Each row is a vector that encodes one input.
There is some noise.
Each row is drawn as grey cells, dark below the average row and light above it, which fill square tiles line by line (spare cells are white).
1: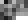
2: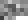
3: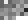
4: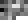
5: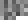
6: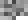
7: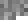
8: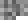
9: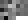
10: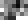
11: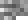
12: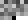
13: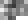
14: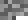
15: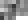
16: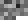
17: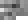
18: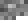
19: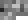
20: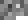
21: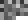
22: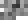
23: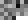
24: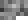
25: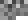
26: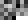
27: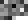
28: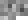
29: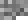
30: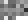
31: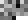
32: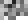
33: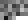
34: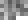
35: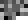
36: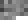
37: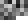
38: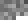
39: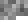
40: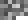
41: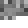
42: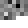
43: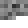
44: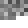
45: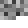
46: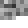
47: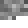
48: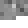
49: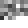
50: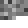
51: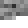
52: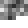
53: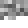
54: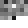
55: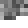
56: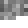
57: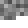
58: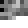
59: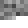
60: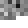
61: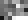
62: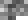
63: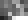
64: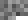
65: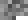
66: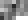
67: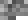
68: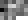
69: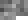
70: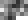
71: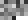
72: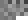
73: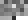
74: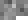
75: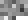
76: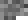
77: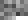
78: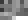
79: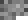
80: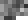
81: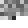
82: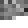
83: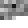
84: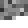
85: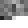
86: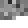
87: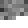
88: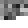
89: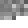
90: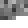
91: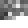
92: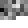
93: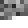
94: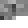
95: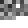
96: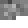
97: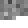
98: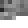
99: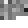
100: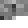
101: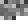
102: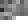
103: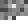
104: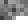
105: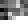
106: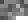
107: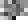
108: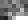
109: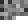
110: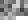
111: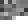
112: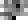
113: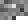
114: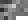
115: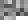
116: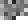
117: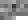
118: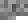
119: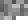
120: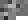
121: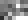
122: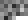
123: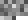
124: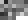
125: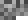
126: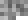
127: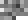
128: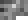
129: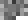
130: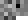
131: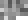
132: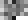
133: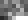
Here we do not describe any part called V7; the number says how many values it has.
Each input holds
either a point on a 13-point circle, or a point on a 12-point line and a value of V7.
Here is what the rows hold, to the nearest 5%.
About 50% of them hold a point on a 13-point circle. The rest hold a point on a 12-point line and a value of V7.
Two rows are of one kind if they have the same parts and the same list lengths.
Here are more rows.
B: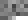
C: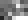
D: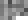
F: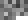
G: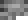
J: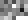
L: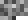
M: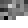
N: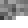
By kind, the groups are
B, C, N
D, F, G, J, L, M

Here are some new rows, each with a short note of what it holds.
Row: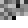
a point on a 12-point line and a value of V7
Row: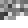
a point on a 13-point circle
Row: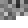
a point on a 12-point line and a value of V7
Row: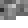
a point on a 12-point line and a value of V7
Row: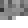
a point on a 12-point line and a value of V7
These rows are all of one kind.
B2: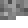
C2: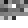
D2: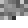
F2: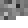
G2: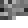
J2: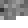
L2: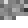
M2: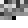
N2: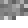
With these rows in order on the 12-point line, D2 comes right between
L2 and N2.
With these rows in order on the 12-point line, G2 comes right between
B2 and M2.
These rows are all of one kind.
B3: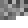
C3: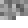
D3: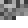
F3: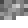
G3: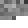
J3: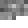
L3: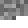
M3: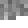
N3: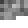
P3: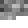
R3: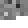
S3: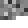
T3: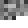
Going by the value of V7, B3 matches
D3 and G3.
